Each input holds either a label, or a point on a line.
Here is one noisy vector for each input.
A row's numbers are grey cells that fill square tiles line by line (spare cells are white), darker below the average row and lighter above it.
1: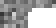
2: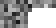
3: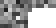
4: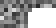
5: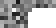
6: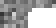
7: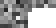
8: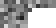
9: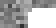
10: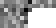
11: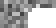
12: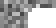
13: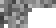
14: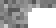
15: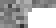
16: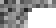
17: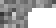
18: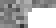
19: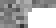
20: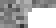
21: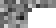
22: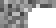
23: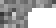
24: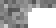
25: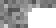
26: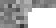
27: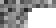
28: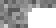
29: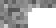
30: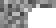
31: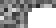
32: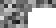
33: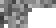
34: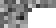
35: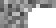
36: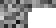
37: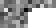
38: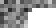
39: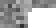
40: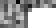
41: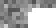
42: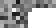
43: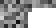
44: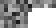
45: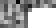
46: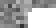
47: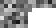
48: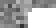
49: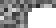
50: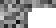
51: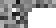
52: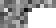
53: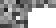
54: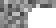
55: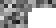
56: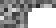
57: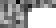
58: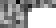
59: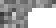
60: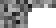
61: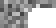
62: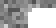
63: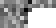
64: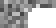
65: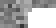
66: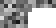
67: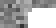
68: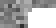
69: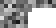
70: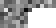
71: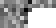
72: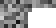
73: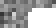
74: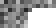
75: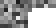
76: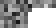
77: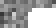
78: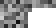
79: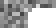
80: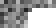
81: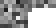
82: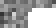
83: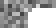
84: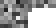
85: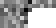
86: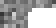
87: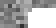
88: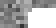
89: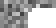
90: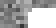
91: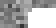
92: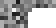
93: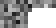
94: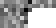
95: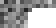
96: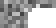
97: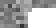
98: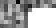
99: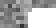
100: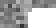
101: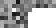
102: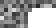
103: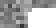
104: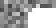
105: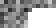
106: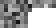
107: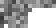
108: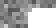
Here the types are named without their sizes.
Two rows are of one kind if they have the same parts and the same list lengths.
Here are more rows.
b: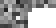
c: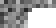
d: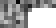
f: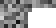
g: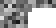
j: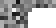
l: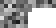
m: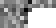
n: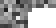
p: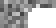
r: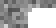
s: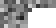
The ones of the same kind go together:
b, d, f, g, j, l, n
c, m, p, r, s

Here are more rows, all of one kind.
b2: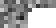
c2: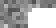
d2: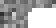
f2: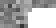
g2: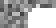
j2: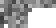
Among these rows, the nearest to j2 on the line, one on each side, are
b2 and d2.
